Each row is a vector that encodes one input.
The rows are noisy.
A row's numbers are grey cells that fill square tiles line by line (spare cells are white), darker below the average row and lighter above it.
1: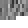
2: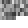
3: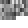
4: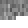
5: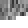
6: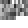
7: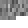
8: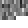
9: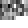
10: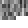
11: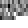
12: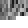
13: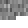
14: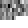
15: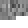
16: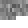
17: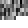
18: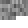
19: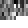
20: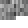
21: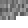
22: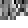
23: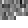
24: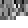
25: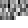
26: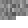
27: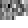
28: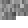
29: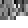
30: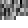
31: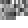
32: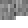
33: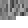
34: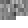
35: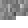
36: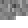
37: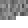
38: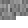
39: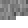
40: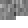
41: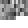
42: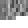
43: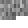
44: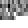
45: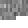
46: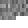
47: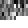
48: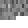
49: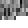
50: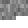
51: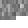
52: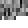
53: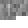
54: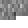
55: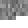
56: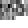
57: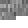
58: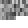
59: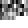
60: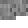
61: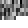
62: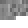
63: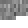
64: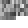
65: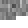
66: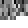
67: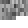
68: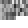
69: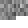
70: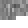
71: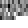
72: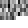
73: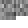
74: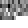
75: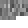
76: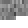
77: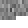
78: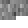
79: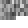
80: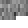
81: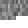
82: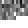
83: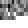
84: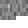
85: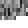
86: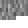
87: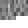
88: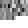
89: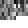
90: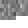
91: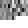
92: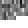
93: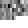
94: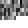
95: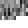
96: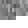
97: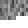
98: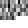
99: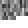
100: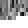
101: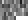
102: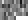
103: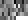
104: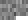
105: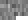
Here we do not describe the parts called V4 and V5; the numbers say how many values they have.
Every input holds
either a point on each of two 3-point lines, a true/false value and a value of V4, or a value of V5.
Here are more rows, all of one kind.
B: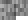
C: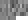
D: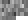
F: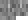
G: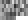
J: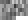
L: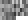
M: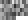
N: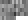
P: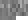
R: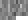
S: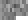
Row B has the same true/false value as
D, J and N.
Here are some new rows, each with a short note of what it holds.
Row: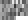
a point on each of two 3-point lines, a true/false value and a value of V4
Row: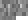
a point on each of two 3-point lines, a true/false value and a value of V4
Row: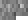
a point on each of two 3-point lines, a true/false value and a value of V4
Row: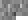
a point on each of two 3-point lines, a true/false value and a value of V4
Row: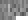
a point on each of two 3-point lines, a true/false value and a value of V4
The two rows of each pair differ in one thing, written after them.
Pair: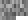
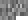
the place on one of the two 3-point lines
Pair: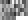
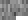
the value of V4
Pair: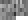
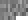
the place on one of the two 3-point lines
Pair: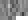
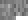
the true/false value
